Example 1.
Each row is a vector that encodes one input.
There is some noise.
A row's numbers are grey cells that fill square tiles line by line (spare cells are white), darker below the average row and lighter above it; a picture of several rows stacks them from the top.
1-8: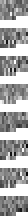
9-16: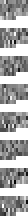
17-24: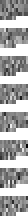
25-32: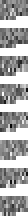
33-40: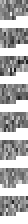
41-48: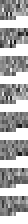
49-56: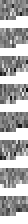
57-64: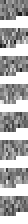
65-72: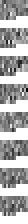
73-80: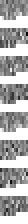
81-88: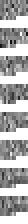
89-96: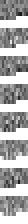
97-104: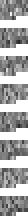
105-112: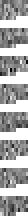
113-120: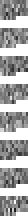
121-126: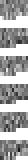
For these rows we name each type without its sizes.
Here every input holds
either a node of a tree, or four true/false values.
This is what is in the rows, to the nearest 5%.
About 25% of them hold a node of a tree. The rest hold four true/false values.
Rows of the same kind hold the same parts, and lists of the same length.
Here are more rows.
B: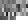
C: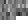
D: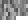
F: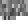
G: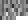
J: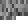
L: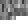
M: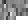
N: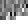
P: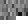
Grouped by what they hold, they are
B, N
C, D, F, G, J, L, M, P

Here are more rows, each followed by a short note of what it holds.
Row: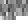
four true/false values
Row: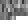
four true/false values
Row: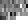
a node of a tree
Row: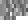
four true/false values
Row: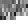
a node of a tree
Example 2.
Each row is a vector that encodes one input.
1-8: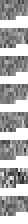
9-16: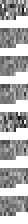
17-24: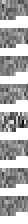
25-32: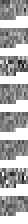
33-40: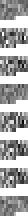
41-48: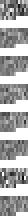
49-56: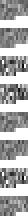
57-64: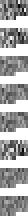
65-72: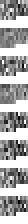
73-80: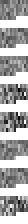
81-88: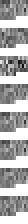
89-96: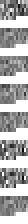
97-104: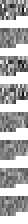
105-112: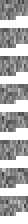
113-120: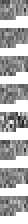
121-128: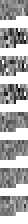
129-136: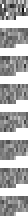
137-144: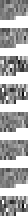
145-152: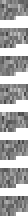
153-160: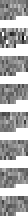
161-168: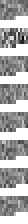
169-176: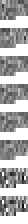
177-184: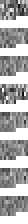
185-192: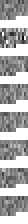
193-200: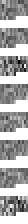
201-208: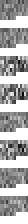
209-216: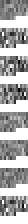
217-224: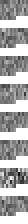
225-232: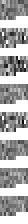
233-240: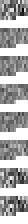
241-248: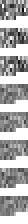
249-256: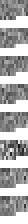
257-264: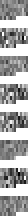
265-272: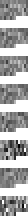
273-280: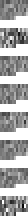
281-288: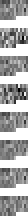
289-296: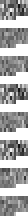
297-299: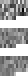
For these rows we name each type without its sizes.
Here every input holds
either a point on a line, or three true/false values.
